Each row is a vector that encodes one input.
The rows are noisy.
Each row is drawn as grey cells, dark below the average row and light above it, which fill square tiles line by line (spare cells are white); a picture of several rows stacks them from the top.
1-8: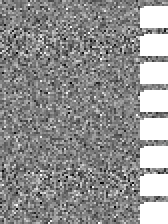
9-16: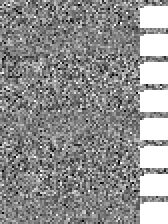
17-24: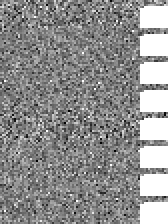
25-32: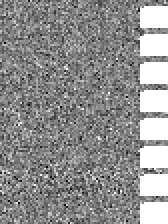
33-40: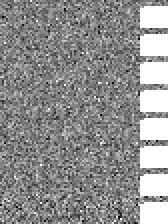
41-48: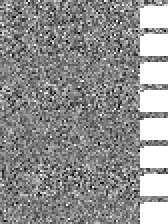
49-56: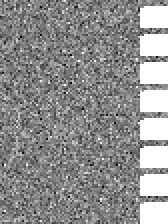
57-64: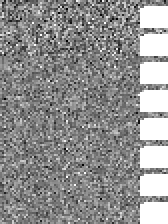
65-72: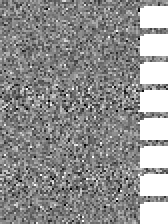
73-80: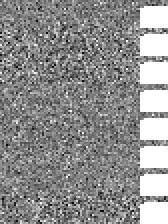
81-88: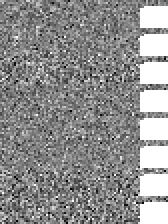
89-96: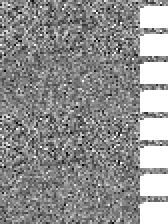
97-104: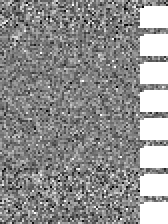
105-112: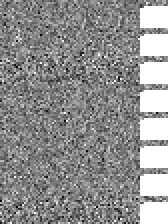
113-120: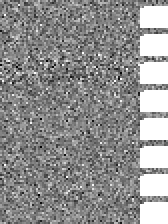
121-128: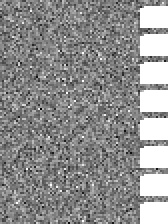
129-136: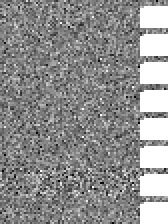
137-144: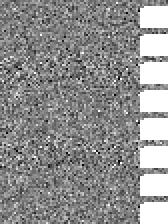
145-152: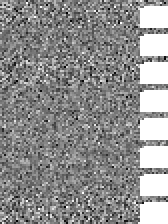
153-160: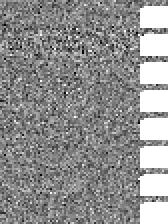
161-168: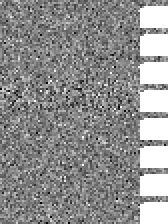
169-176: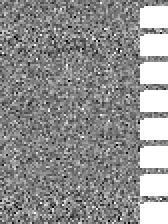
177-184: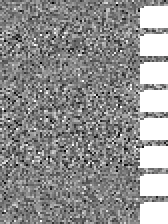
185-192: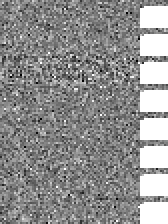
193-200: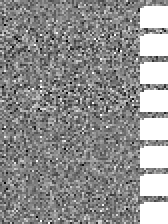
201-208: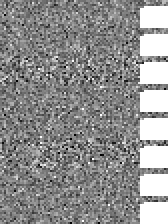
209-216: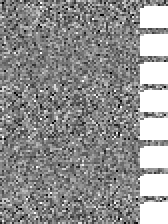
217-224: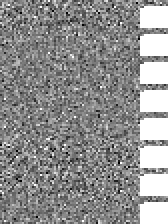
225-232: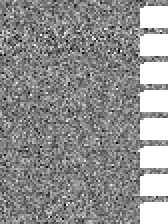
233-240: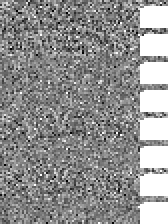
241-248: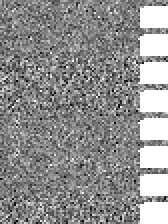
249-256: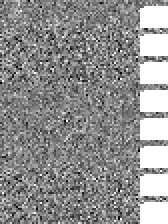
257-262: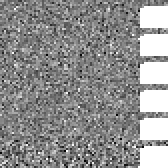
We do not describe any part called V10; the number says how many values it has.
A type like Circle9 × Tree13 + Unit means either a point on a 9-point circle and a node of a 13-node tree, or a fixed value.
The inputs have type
Label6 + Line5 + (Line6 + Line7) × V10.
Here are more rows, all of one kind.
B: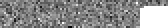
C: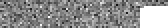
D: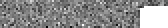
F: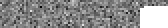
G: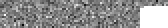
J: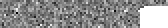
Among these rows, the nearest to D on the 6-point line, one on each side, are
B and C.
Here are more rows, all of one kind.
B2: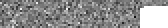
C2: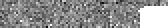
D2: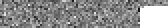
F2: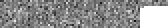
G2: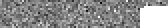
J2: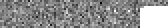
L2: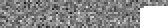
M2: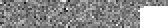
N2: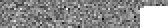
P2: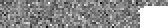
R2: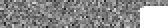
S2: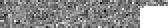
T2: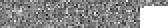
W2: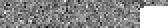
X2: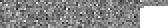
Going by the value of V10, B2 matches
F2, N2, T2 and X2.
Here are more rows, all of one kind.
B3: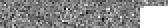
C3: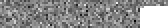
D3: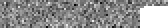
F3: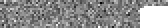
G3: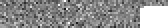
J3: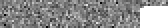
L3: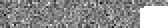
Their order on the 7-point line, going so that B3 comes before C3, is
B3, J3, L3, D3, G3, F3, C3.
